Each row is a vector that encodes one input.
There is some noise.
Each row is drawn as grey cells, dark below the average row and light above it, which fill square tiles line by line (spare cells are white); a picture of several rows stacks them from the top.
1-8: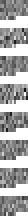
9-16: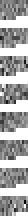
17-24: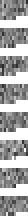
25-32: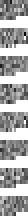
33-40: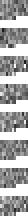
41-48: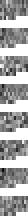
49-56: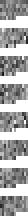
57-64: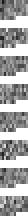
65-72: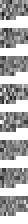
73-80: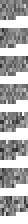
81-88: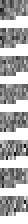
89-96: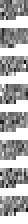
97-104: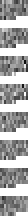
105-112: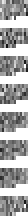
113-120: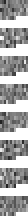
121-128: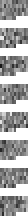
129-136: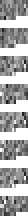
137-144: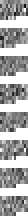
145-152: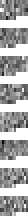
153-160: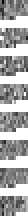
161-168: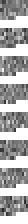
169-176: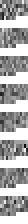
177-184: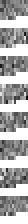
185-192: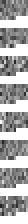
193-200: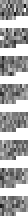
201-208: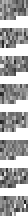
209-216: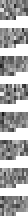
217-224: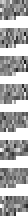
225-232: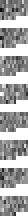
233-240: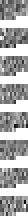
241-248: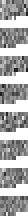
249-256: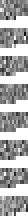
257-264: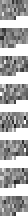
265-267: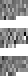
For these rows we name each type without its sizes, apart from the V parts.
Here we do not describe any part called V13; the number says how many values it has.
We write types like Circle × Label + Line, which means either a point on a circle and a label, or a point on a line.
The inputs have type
Line × (Line + V13).
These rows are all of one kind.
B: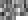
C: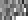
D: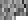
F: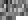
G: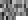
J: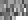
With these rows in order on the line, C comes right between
D and J.
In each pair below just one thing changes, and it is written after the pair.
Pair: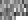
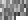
the place on the line
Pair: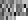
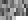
the place on the line
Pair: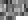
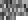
the place on the line
